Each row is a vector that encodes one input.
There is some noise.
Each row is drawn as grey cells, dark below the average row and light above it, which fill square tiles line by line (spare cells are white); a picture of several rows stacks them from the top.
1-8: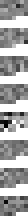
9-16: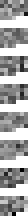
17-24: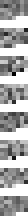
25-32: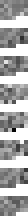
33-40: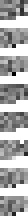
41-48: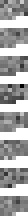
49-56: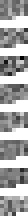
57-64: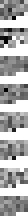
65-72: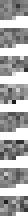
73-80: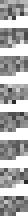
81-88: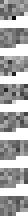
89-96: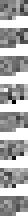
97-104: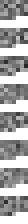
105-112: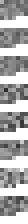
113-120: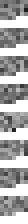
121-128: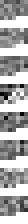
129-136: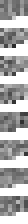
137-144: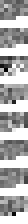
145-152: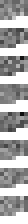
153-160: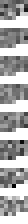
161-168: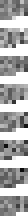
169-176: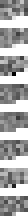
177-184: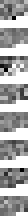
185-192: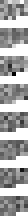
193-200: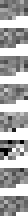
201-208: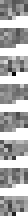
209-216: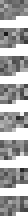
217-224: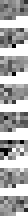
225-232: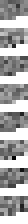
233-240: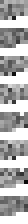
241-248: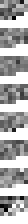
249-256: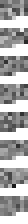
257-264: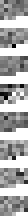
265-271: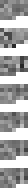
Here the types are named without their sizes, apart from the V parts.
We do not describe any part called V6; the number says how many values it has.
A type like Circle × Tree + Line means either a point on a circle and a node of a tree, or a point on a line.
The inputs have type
List(Bool × V6).
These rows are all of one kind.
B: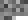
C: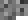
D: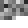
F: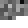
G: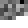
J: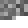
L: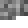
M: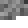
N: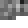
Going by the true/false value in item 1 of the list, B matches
C, D and J.
